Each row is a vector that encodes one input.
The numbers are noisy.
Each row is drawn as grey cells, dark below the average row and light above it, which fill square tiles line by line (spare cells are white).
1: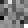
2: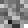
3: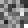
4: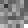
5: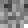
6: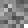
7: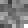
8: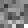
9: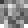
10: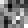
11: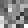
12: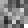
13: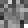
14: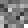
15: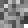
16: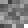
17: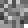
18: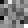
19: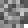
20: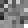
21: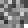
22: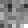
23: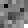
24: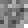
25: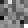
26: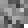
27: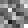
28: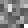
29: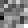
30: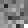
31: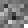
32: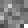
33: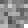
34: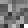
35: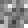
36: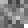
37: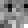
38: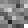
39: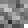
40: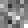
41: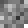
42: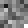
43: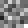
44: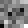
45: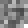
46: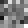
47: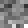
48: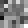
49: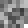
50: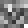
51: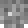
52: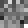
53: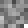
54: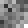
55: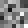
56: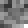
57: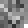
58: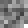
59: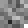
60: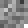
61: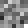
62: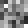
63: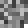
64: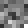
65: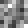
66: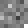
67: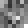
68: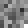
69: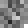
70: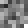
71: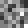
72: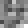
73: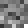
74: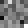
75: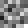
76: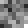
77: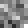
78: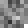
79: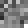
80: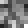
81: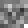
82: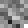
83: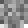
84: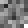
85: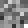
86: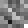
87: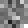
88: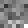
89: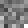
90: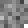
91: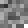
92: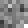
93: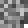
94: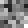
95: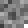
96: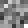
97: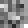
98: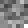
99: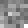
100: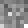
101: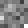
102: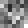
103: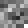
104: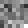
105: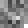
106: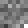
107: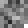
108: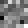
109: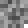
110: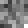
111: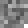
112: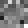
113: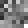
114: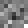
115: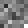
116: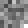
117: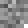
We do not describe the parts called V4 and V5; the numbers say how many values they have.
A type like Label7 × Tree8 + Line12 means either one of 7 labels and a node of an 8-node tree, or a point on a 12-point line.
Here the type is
(Bool × Bool × Bool + Unit) × V4 × V5 + Line6.
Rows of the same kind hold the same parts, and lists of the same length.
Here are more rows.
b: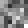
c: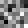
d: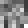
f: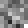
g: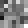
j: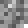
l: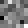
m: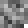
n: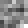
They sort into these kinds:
b, f, m
c, g, l
d, j, n

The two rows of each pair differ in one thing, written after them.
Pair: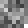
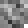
the value of V5
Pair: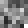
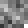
the value of V5
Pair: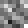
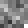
the value of V4
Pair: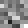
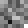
the value of V4
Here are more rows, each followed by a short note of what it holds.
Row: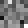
a point on a 6-point line
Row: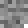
three true/false values, a value of V4 and a value of V5
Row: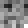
three true/false values, a value of V4 and a value of V5
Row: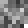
a value of V4 and a value of V5
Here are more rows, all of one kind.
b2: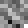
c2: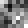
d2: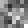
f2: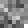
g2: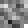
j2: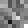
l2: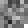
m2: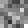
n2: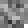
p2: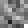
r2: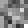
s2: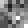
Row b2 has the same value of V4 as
d2, m2 and r2.
